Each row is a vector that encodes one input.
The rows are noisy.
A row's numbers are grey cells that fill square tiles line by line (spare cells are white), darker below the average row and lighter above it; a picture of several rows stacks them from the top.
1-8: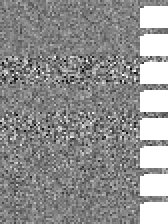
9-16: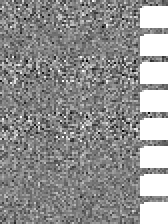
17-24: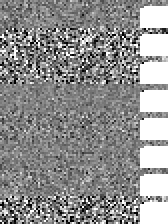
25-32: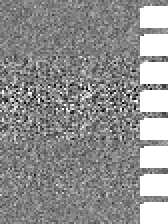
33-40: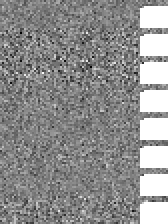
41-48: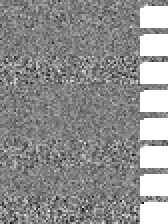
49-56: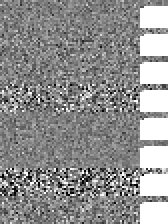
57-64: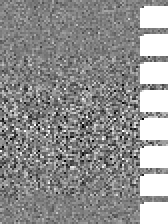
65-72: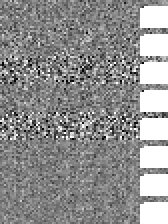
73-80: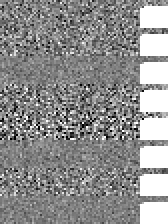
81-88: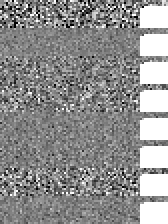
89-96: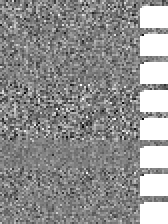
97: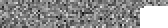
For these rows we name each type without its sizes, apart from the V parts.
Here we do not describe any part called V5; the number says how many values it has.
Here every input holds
a value of V5, together with a list of items, each a label and a point on a line.
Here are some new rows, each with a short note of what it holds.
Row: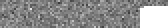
a value of V5, together with a list of one item
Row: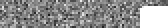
a value of V5, together with a list of two items
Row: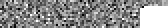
a value of V5, together with a list of two items
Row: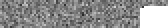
a value of V5, together with a list of one item
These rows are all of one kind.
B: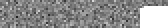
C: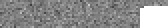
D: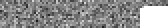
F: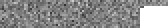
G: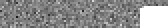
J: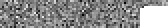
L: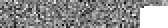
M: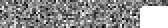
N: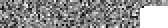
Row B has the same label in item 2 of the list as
D, J and M.
